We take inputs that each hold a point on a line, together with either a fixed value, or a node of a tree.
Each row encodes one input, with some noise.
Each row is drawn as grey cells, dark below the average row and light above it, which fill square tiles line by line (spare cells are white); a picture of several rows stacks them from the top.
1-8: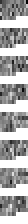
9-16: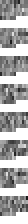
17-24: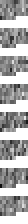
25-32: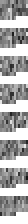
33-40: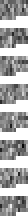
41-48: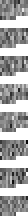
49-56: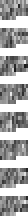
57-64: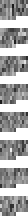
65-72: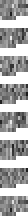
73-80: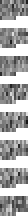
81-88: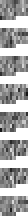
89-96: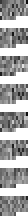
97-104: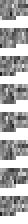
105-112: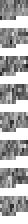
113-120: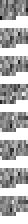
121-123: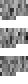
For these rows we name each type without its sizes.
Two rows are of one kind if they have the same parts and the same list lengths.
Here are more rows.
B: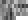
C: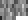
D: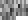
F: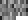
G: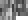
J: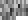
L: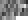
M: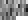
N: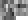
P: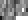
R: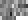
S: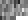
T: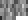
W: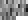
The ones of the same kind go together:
B, D, J, M, N, R, W
C, F, G, L, P, S, T

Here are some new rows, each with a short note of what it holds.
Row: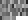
a point on a line and a node of a tree
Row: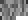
a point on a line and a node of a tree
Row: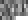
a point on a line and a node of a tree
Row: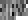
a point on a line and a node of a tree
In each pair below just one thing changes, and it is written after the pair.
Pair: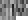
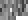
the place on the line
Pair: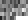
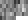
the place on the line
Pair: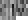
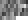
the node of the tree
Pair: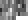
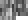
the place on the line
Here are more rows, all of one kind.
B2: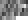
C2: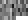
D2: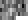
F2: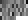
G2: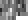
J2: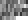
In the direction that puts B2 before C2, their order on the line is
F2, D2, G2, B2, J2, C2.
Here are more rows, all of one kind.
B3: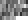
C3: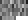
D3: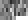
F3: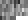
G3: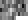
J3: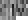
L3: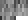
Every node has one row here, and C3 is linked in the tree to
B3, J3 and L3.
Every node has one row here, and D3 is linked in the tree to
B3.
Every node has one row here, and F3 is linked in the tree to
L3.
